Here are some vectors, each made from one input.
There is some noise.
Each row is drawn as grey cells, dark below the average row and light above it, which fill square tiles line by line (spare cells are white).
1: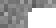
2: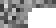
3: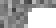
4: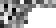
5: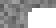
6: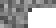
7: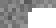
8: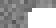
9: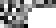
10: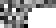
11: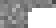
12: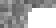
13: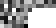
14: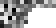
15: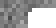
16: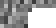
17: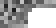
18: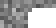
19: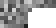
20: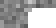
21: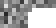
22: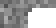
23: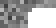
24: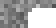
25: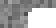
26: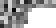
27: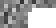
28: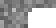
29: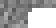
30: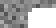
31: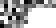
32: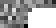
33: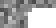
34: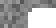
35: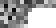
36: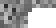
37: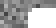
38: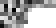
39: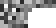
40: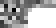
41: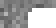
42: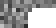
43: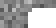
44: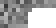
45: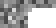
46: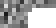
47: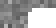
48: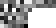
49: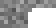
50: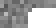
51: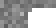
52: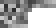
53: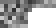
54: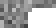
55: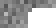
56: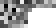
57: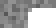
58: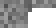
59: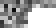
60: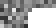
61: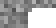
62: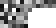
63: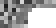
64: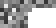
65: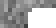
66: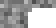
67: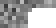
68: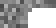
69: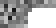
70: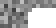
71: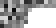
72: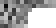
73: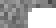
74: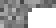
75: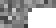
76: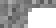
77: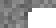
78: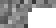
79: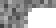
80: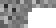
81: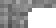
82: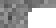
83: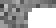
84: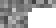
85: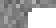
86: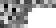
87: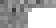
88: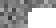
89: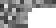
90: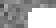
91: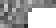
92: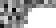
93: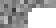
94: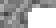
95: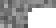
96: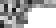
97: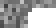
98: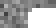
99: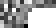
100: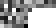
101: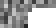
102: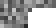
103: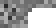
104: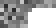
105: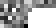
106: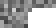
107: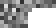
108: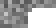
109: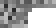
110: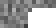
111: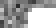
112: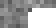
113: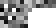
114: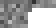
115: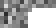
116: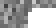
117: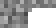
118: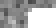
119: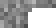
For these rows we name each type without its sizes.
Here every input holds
a label and a point on a line, together with either a fixed value, or four true/false values.
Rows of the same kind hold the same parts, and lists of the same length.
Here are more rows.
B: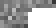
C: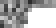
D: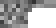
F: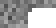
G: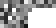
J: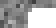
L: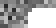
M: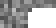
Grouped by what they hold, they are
B, F, L, M
C, D, G, J

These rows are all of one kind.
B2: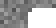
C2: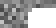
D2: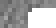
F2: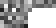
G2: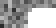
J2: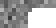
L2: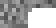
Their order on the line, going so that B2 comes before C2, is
J2, B2, L2, G2, D2, C2, F2.
